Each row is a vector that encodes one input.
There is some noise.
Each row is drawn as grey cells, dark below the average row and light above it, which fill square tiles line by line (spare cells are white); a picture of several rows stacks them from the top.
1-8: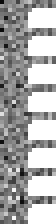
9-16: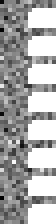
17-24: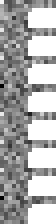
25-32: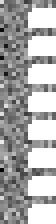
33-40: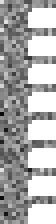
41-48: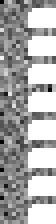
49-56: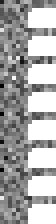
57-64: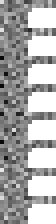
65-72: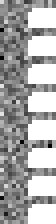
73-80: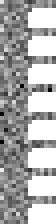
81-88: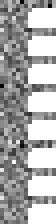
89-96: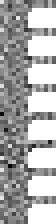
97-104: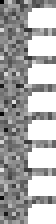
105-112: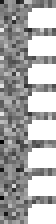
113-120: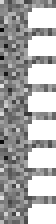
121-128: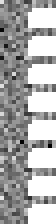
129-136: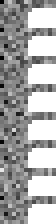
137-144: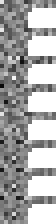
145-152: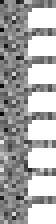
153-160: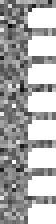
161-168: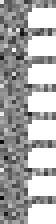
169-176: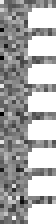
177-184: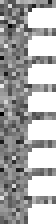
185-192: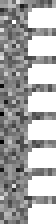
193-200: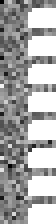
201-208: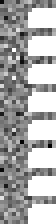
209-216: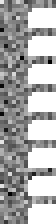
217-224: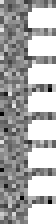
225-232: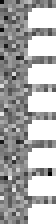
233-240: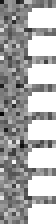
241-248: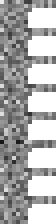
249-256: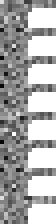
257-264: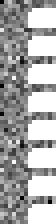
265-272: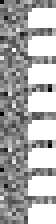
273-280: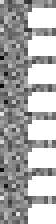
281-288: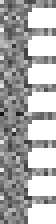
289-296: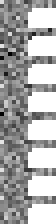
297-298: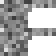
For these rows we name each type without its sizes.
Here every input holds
either a fixed value, or two labels, or three true/false values.
